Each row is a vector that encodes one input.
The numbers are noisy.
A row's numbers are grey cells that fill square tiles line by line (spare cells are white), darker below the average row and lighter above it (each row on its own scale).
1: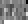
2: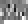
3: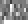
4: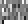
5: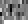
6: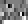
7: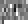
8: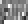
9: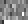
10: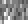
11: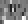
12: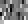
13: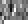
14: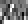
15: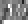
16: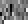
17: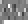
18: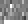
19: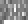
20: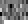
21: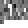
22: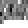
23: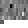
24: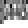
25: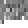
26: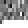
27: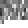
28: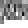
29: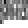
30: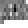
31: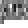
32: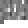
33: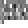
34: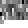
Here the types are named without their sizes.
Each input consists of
a point on a line.
